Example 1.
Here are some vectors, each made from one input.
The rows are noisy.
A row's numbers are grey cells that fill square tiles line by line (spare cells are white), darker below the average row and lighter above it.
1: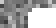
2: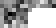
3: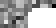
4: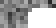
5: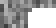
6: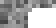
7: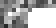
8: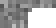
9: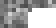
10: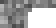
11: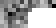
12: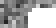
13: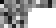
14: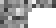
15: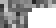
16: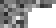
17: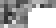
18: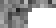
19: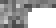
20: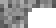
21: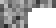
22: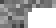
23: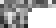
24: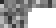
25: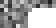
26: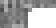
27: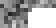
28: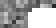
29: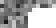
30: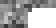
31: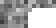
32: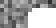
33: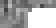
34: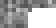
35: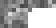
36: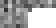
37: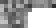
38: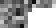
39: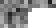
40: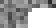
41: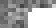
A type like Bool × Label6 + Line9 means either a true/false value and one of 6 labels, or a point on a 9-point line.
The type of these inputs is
Circle5.
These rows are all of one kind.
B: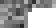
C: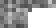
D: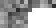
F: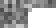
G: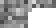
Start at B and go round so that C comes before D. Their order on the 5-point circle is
B, C, G, F, D.
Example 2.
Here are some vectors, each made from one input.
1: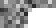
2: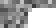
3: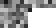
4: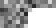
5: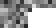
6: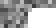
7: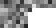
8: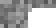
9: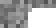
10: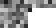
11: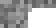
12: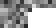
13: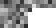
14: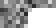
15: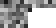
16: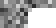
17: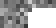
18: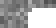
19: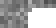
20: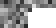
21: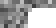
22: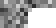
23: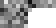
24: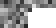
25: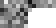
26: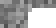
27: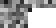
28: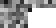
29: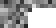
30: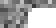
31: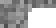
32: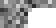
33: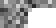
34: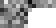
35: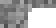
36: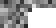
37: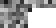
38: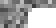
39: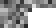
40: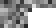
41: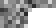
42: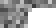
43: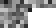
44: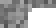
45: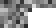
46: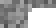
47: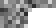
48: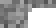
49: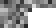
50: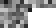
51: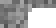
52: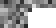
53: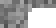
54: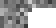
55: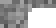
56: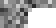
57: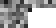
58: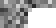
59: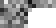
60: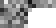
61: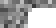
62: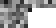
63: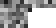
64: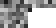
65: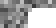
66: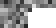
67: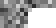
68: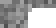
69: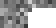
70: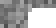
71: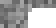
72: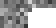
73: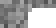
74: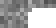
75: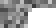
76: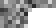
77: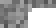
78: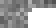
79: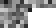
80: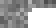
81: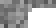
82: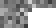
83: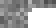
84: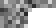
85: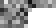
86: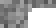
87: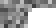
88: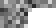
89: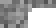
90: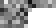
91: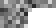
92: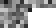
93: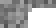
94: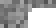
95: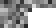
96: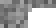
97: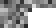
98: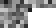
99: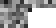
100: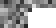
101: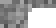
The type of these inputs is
Line8.
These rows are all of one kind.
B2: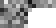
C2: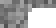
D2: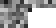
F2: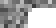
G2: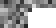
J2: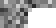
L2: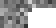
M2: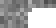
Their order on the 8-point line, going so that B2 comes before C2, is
B2, J2, F2, C2, M2, L2, G2, D2.
